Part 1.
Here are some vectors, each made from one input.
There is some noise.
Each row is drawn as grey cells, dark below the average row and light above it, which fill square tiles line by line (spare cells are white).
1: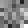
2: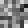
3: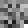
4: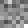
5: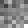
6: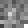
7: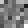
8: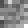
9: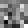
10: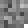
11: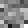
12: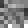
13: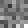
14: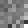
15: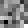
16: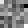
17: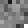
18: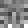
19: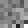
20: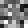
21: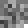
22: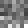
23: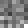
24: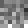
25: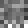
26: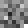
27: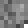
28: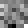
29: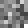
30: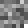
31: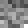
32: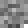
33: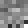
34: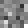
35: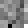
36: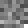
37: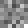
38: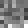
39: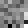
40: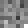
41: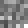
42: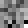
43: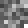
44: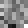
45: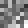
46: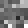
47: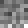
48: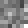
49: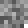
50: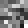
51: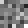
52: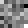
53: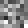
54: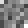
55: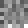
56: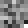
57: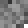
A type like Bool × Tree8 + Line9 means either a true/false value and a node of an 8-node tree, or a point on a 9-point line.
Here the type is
(Bool × Bool × Bool × Bool + Unit) × Line6.
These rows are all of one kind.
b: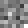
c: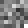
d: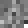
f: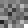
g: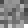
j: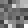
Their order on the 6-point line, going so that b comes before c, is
g, f, j, d, b, c.
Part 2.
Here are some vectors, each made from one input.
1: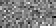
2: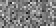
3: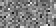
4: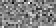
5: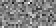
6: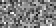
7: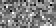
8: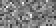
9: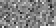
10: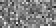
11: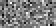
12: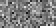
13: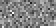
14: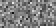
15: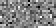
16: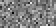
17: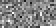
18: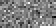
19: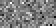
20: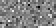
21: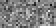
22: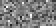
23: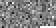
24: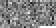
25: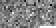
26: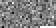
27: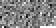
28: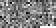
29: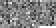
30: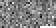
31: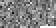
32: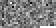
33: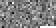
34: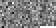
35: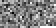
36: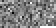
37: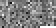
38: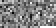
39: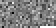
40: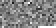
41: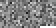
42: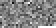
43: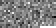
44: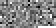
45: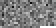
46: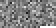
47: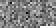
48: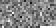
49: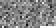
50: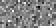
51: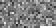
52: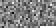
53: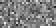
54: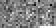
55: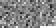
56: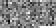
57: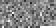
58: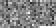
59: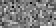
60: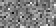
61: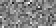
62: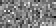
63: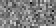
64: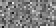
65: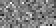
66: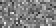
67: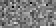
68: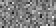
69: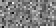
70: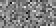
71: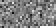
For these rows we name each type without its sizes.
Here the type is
Label + Line.
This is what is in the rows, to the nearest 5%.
About 60% of them hold a label. The rest hold a point on a line.
